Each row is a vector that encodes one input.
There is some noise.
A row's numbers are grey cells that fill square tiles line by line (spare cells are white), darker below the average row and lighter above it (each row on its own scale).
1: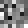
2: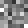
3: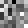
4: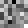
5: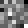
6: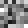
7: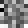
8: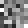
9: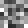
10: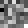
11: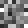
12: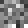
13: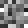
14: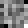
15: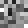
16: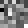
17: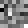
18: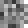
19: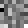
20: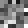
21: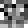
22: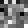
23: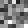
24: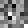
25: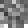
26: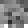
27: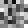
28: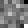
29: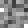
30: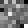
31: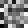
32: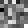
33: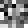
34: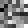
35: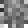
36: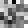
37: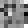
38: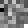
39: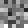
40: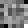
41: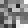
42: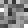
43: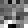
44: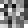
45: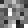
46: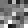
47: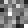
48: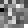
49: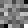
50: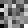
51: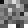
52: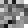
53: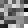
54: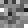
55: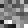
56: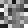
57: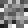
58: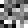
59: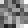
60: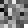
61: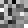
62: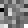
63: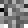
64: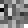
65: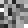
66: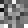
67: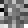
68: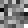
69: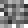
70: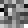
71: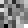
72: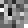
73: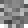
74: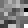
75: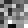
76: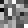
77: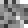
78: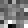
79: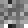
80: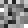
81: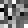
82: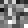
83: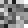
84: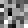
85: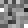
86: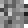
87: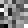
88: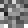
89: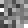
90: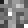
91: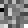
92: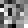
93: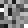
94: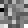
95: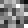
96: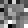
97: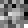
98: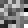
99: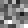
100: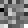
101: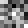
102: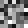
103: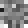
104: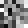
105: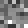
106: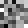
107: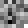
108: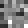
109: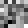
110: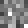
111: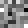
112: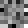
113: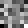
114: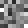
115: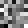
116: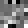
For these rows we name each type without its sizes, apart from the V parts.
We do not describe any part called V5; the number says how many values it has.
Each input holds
a point on a line, together with either three true/false values, or a value of V5.
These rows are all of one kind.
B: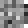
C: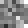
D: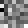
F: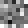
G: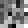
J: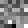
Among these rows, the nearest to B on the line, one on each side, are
C and F.
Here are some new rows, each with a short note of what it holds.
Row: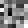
a point on a line and three true/false values
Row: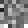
a point on a line and three true/false values
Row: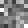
a point on a line and three true/false values
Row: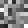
a point on a line and a value of V5
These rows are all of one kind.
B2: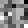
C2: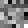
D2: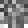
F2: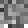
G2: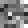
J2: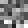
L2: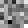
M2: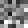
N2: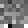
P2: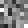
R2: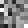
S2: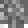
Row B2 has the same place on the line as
F2, L2 and N2.
